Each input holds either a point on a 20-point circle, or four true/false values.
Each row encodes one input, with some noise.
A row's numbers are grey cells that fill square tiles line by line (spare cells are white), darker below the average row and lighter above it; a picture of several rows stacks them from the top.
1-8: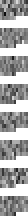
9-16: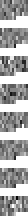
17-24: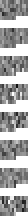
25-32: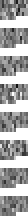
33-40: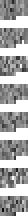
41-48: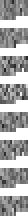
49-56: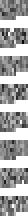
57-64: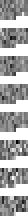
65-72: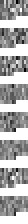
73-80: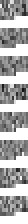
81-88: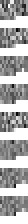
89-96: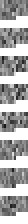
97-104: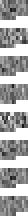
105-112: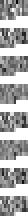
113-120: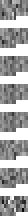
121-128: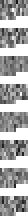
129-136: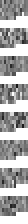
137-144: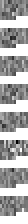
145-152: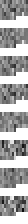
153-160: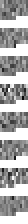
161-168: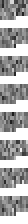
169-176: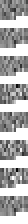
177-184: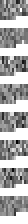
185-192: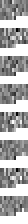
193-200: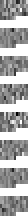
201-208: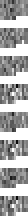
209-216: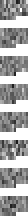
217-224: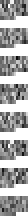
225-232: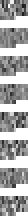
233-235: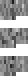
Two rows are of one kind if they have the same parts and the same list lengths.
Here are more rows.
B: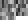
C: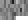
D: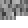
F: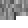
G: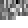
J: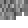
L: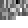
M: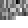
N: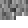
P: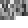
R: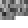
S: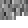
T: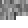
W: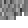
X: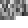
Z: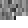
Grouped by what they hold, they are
B, G, L, M, P, X
C, D, F, J, N, R, S, T, W, Z

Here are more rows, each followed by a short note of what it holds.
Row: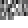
a point on a 20-point circle
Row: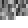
a point on a 20-point circle
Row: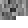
four true/false values
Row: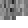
four true/false values
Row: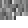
four true/false values
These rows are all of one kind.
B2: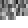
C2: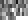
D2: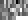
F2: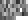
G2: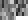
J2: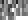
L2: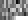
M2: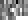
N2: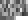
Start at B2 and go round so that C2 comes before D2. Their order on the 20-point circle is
B2, C2, J2, M2, D2, L2, F2, N2, G2.
